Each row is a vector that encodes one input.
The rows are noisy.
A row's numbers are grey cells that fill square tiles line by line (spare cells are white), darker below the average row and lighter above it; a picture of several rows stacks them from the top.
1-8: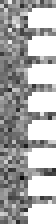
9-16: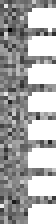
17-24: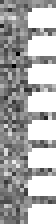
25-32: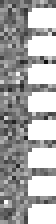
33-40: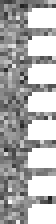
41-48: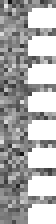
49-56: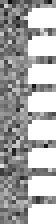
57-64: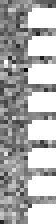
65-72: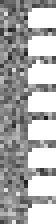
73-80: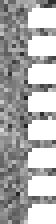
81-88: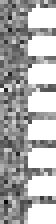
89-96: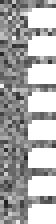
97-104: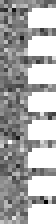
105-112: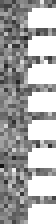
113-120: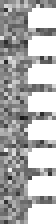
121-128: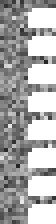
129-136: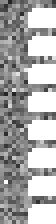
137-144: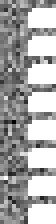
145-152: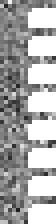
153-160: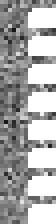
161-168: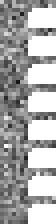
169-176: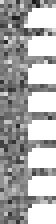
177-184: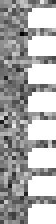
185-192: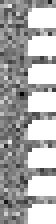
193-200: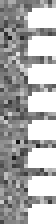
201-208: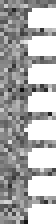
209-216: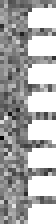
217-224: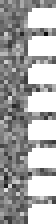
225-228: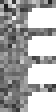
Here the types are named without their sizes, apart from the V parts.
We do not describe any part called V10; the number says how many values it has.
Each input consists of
a value of V10, together with either a point on a circle, or a point on a line.
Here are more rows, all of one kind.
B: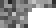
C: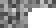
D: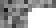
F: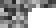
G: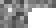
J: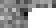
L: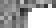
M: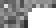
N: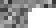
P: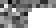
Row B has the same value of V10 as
D and N.
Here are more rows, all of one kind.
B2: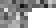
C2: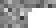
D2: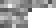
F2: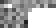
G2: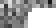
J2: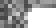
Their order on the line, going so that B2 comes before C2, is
G2, B2, C2, D2, F2, J2.
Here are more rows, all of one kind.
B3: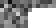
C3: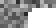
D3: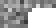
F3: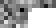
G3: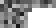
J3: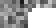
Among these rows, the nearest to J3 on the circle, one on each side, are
B3 and G3.
